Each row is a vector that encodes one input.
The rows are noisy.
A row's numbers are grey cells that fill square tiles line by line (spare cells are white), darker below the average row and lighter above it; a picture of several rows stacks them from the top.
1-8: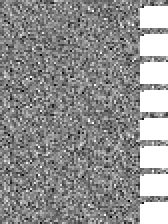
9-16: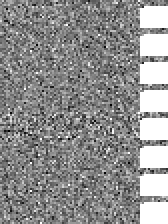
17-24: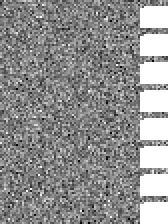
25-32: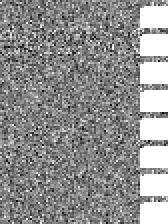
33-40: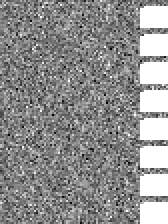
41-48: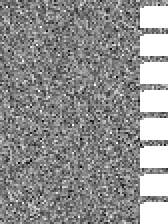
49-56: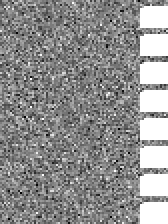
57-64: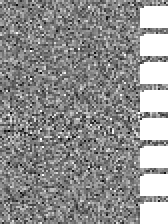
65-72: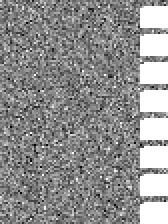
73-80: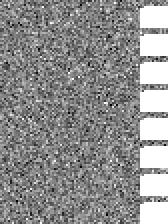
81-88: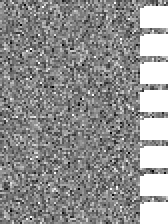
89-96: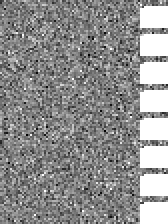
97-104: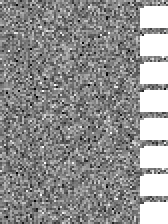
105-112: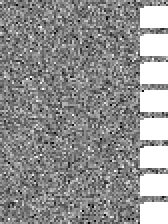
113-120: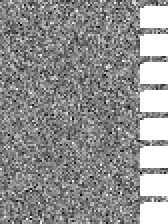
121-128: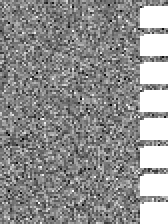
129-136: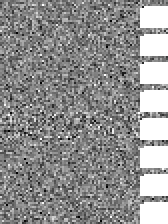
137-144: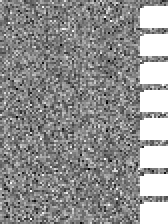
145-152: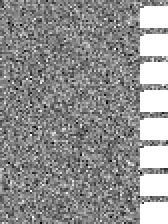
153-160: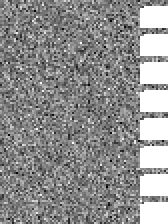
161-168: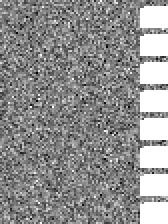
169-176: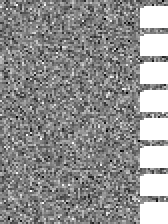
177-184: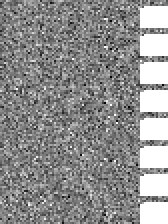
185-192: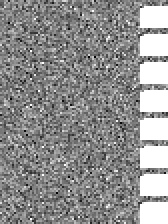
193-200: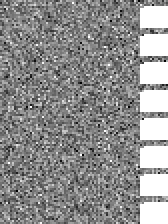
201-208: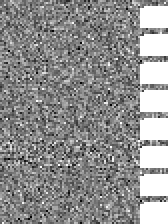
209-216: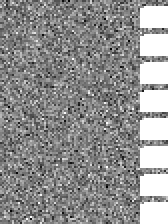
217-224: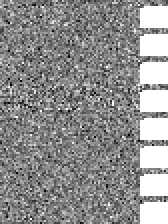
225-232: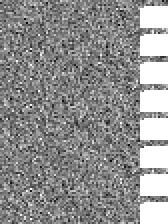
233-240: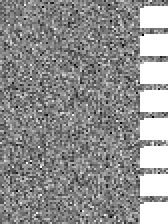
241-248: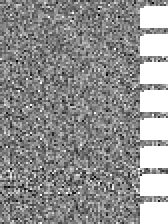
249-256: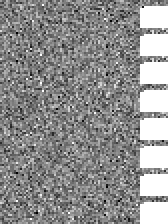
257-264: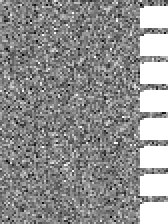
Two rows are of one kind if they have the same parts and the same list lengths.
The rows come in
4 kinds.
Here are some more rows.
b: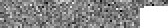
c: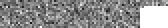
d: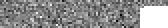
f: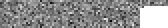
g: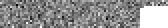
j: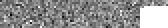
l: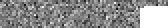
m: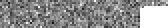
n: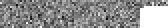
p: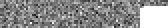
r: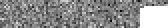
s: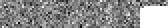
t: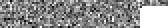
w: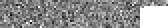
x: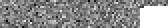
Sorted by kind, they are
b, d, f, r
c, g, j, m, n, w
l, p, s, x
t

